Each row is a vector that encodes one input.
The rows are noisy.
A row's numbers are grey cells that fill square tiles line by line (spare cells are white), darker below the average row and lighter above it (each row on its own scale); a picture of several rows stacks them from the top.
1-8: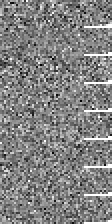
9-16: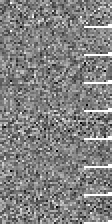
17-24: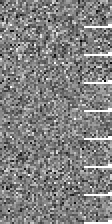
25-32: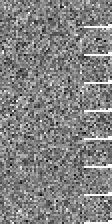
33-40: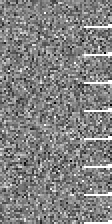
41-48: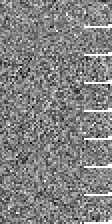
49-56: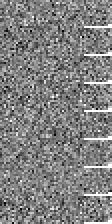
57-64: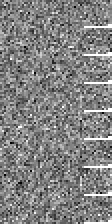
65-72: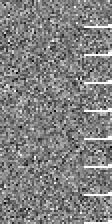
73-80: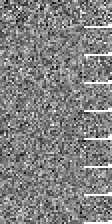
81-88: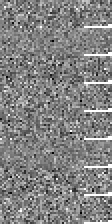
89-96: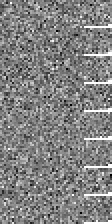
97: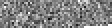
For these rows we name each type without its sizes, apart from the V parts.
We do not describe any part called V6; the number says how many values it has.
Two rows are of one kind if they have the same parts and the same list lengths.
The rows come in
2 kinds.
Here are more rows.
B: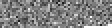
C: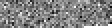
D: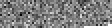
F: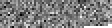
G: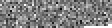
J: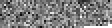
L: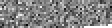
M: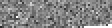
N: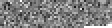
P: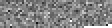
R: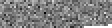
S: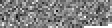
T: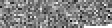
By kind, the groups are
B, D, F, G, J, N, R, S, T
C, L, M, P

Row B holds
a point on a circle and a value of V6.
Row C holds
a point on a line and a value of V6.
